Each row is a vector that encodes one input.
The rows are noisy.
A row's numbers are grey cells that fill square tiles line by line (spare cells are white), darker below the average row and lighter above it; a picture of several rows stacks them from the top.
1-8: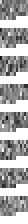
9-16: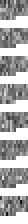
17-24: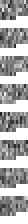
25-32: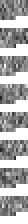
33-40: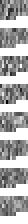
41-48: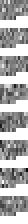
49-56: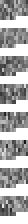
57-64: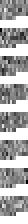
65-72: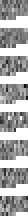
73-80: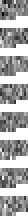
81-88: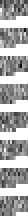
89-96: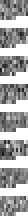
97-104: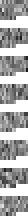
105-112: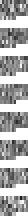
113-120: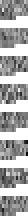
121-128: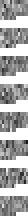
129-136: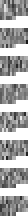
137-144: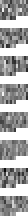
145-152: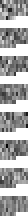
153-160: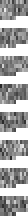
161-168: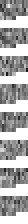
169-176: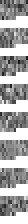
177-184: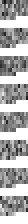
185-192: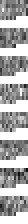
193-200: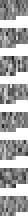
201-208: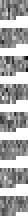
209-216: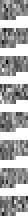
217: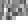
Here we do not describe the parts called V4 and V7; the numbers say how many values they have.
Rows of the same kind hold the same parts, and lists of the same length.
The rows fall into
2 kinds.
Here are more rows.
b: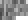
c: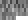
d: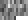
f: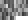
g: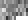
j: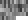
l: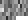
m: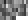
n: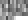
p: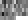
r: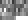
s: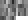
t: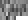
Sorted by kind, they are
b, c, d, f, m, p, s
g, j, l, n, r, t

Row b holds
one of 6 labels, a value of V4 and a value of V7.
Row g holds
one of 6 labels and a point on an 8-point line.
